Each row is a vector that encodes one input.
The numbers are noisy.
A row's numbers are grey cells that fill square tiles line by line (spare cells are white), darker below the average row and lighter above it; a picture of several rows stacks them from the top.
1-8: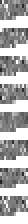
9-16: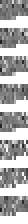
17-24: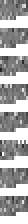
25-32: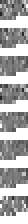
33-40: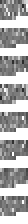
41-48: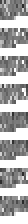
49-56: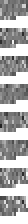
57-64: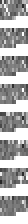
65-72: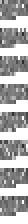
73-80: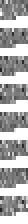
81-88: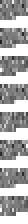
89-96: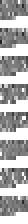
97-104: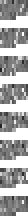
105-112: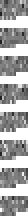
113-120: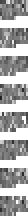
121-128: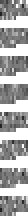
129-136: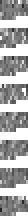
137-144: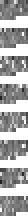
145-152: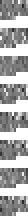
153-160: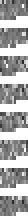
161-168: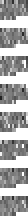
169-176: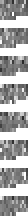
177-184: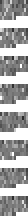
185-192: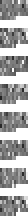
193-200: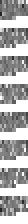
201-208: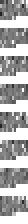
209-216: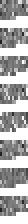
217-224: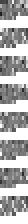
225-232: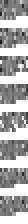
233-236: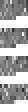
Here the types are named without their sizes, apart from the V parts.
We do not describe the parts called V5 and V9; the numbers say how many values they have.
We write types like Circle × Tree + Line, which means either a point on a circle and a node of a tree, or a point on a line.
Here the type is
Bool × Bool × Bool × V9 + List(Line) × V5.
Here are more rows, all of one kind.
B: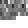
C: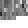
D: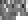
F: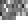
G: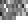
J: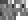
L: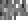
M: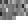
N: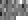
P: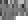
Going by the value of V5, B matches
D, F, G and J.
